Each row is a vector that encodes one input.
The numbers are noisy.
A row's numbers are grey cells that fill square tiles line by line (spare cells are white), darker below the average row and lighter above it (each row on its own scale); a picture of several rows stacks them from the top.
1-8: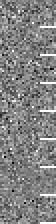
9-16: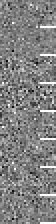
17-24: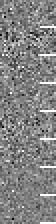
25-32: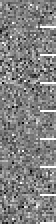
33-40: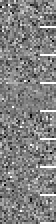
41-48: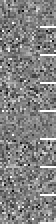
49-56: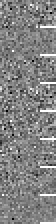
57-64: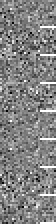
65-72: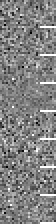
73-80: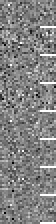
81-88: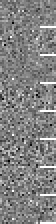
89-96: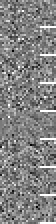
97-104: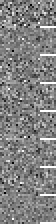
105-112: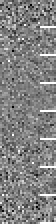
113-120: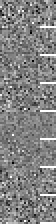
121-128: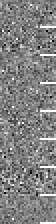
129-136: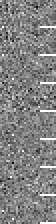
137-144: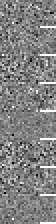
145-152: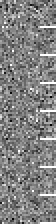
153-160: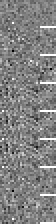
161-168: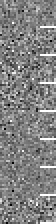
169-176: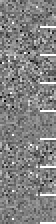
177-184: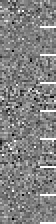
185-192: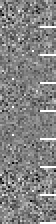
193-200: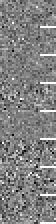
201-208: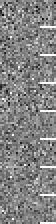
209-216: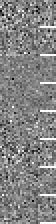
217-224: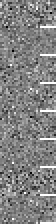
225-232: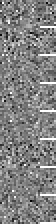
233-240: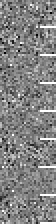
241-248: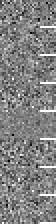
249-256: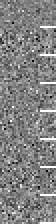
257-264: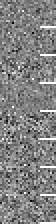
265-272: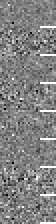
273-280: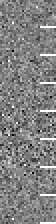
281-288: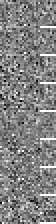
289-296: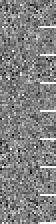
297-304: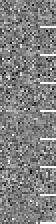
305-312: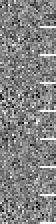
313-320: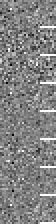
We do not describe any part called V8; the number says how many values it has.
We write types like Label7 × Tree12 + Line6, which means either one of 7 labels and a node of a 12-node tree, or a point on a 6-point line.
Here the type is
(Bool × (Tree11 + Tree12) + Line6) × V8.
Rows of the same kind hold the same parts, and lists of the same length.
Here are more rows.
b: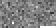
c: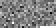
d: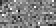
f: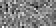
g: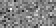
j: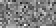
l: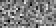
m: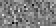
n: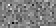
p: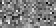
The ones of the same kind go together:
b, c
d, m, n, p
f, g, j, l

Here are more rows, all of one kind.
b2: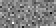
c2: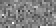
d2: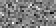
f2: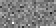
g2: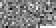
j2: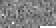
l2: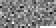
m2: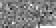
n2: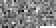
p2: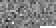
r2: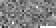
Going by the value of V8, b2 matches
f2 and l2.
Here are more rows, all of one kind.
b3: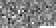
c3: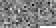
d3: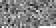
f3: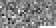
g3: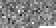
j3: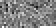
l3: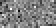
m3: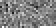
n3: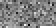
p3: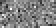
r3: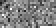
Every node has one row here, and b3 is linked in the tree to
d3.
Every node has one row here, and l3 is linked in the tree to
g3.
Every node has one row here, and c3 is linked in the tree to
d3 and f3.
